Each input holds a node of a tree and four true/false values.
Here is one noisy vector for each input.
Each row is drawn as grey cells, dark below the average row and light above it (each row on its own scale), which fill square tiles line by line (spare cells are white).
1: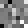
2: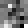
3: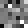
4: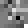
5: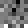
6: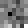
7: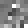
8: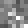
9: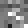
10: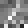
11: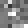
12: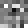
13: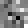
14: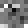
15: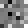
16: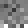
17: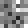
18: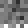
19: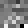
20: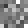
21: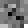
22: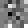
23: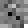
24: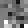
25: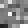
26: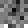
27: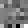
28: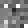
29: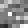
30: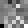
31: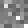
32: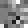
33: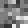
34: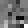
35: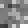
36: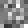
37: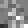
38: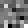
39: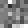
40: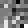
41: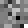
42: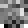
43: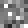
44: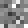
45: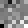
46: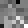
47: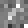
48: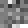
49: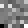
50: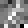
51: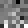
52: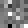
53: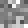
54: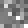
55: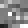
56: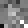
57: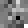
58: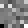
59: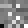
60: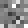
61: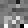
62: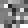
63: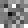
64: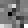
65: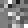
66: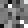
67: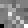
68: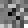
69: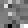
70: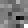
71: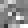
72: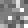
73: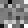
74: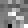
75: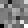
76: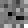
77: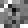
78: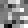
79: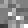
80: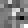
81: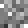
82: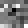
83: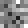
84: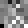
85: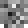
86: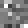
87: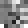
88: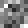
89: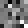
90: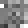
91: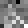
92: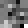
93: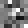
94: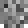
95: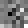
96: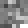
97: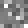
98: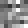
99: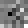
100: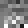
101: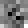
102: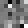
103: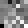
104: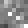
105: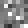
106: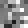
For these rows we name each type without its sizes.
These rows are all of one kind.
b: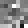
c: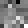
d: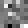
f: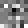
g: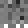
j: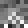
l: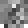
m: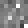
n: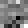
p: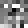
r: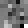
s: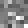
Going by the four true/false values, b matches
f and p.
